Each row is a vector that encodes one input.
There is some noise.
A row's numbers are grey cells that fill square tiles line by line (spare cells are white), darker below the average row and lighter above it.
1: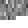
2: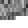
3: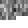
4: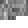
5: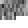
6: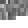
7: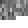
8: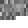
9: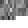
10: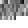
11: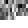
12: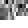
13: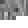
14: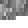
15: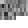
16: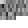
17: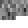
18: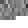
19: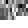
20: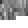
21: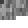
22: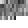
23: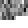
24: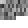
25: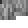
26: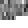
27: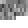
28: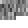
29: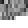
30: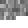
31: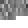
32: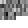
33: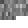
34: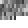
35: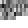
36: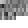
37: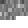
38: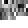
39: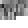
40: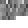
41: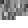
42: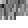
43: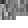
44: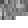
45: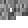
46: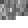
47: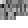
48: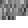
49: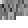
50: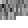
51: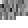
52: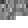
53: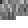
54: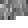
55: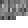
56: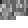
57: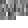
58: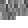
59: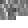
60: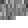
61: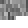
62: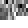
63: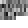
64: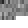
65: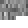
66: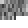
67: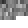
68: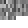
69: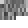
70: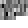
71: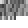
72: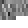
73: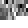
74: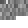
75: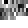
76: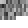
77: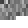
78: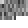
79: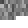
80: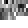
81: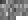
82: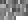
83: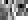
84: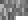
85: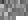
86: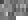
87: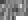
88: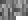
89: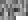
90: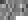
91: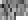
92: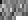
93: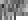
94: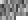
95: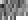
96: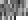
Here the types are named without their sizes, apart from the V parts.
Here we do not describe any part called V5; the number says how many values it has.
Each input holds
a list of items, each a true/false value and a value of V5.
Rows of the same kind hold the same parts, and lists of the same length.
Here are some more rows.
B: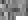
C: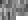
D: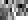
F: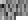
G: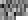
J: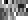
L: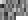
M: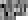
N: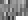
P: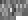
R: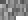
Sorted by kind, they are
B, C, N, P, R
D, J
F, G, L, M

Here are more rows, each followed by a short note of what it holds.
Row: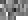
a list of two items
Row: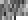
a list of one item
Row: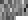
a list of two items
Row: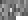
a list of two items
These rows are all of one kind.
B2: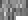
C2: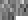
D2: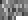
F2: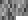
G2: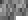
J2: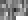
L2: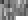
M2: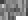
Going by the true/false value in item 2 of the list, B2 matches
D2 and G2.
